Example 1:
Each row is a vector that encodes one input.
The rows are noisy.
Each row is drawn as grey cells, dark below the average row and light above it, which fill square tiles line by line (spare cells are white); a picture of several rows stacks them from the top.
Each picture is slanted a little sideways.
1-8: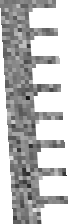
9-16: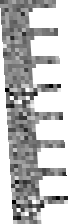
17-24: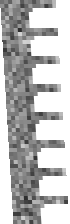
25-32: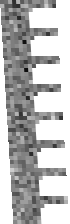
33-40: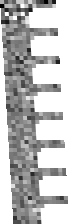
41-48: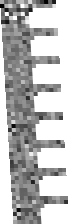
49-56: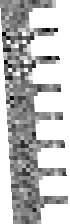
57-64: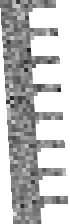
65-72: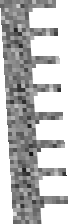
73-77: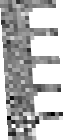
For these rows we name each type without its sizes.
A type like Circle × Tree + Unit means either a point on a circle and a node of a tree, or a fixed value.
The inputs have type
Tree + Unit.
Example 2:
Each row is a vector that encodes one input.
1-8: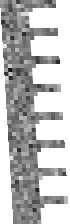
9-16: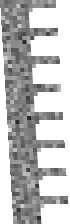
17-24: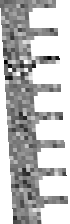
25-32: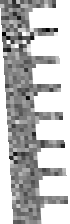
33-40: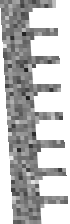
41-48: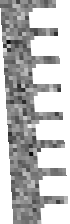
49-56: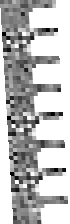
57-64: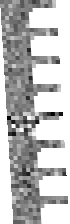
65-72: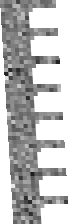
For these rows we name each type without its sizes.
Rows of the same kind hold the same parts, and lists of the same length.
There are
2 kinds of row.
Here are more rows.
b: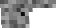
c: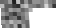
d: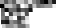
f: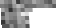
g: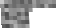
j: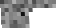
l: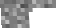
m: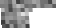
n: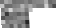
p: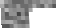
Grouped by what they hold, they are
b, c, f, g, j, l, m, n, p
d

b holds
a node of a tree.
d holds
a fixed value.
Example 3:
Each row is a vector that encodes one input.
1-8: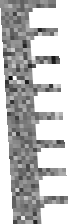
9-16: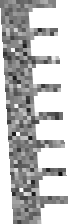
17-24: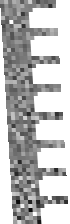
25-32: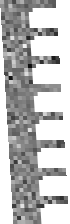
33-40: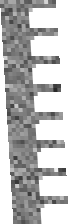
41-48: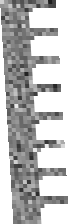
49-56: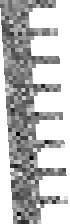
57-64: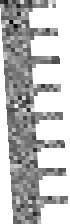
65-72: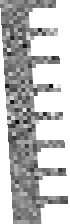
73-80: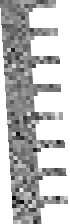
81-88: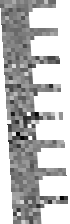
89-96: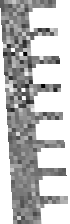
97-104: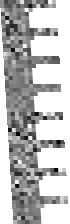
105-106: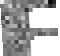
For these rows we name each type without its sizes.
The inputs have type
Bool × Bool × Bool × Bool.
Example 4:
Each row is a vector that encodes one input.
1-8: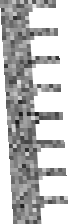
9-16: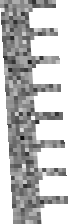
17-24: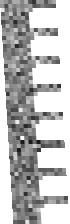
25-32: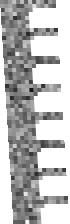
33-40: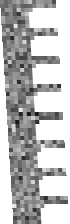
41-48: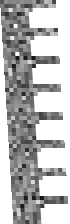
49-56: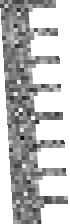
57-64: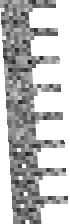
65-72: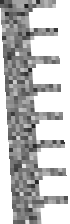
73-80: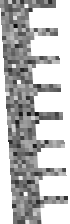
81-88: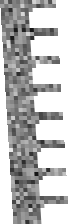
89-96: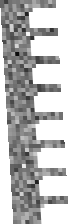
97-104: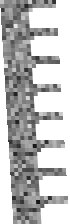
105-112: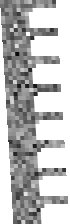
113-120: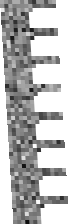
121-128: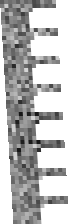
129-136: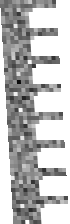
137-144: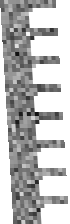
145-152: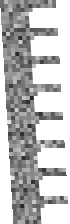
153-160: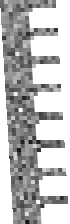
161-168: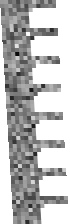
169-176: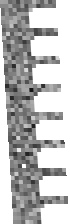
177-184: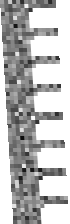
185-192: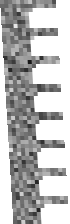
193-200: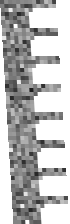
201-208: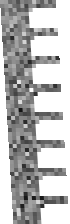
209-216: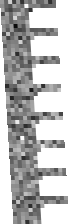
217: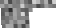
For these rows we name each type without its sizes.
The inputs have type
Tree.
